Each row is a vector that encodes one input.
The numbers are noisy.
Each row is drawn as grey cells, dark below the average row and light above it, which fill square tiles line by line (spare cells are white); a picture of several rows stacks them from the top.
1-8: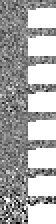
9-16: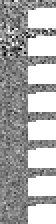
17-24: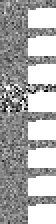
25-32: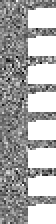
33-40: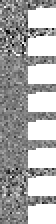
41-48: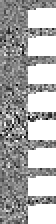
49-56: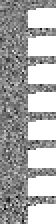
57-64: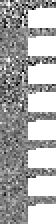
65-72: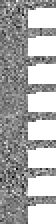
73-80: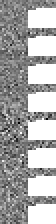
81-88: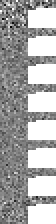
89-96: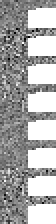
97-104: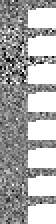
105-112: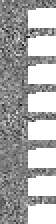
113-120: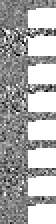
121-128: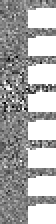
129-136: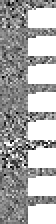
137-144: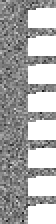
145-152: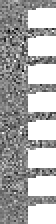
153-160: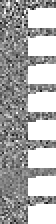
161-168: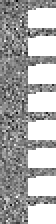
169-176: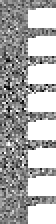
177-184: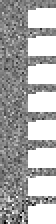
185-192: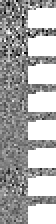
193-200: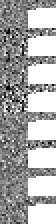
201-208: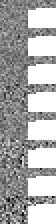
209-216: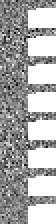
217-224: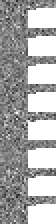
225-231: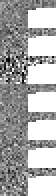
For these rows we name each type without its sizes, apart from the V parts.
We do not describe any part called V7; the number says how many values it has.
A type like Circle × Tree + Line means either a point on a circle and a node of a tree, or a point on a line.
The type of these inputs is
(Bool × Bool × Bool × Bool × Tree + V7) × (Circle + Unit).
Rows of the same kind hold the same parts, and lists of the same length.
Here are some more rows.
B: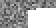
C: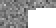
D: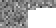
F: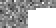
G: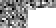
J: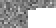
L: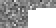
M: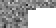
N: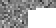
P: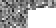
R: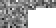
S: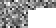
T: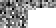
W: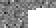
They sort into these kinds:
B, C, J, P
D, M, R, W
F, G, L
N, S, T

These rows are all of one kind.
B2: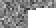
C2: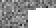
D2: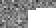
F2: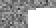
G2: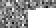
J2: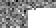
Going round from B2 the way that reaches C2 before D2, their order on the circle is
B2, G2, C2, D2, J2, F2.
